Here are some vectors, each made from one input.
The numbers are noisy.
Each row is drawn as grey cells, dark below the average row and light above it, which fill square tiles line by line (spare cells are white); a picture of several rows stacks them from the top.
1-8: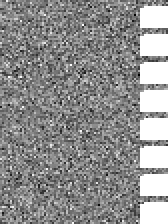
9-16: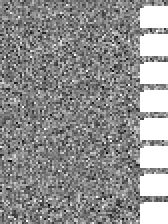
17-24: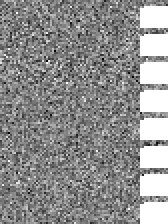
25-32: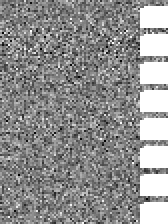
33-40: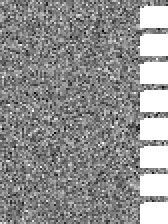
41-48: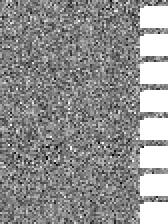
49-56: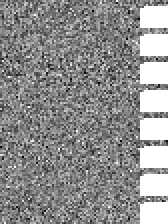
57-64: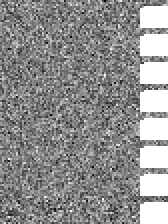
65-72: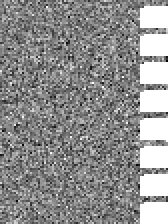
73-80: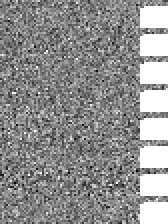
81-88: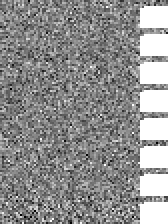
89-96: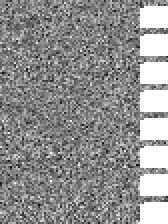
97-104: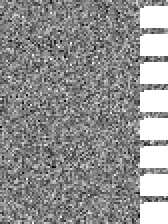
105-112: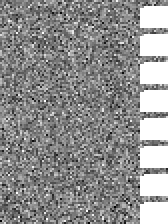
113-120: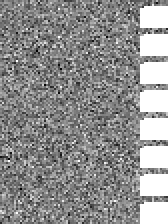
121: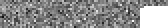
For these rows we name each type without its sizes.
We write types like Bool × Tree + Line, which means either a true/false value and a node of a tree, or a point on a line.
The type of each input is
Bool × Circle × Tree.
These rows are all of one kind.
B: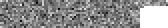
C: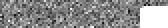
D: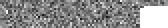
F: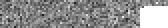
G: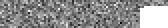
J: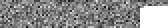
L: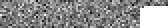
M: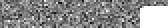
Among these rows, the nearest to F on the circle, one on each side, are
B and G.
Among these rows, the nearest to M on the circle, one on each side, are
C and D.
